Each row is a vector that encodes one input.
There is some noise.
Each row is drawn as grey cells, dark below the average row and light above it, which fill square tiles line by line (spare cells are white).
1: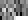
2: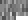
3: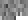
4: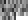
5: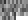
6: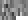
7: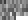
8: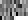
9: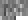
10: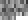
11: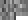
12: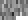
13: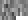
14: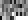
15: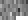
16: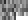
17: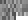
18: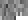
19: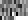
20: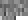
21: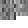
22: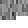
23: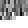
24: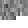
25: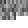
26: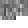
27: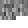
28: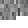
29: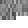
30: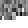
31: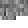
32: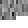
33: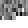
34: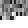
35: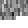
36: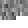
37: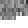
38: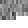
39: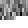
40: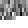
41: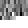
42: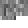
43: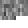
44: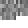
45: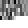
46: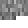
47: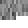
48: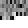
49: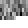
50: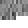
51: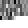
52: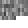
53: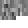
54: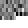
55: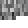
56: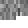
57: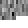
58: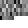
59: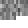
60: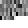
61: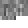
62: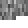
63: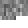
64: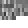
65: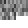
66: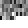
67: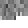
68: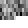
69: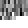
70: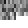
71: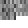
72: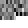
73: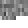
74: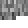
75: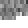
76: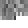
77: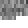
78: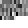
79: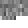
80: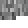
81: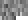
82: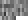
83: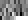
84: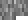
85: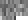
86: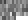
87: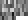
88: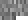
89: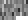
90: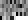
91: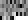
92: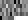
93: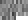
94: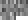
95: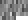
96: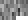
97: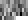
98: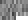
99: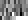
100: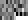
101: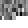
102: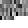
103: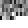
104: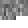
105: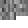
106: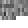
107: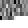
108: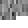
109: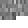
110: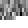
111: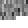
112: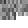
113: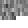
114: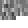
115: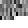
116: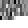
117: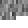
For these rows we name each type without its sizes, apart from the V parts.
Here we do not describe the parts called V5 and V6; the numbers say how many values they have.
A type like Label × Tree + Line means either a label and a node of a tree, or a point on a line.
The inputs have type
Bool × Line × V5 + V6.
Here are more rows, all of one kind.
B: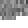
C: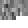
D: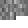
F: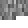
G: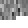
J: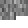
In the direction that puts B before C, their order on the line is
F, B, J, D, C, G.
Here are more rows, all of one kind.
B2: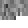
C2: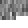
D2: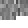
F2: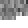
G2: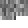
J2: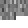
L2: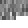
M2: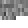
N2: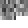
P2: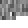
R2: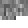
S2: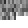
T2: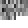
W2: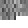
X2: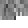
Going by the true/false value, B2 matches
D2, T2, W2 and X2.
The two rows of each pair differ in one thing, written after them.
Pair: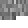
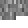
the true/false value
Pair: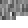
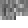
the value of V5
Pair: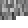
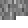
the true/false value
